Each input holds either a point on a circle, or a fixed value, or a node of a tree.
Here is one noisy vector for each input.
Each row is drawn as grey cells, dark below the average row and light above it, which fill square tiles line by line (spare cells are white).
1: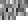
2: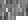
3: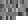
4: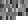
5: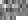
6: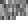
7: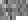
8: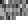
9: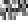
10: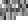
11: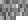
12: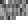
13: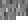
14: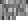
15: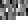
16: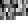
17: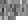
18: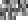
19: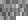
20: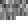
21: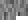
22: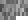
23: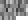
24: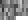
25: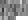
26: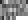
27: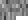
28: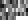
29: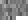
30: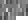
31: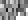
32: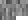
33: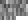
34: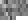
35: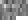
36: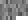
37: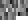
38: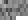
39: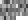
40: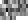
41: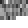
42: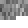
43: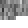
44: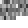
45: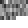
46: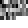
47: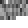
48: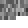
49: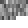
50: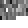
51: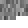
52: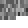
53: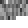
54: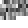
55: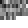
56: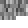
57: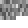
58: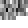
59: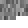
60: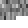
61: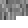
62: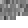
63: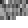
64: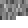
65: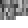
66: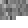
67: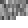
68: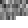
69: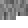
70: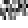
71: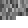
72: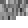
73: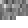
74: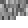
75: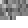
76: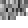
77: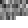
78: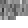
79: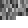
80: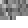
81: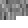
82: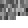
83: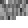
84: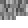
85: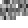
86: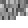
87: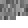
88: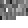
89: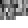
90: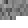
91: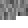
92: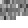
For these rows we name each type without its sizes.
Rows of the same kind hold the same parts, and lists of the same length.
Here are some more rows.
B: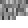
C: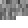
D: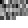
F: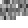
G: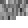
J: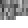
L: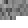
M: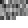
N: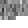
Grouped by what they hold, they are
B, D, G, M
C, F, L
J, N

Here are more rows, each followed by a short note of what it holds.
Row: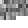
a node of a tree
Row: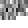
a point on a circle
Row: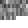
a point on a circle
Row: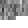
a fixed value
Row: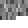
a node of a tree
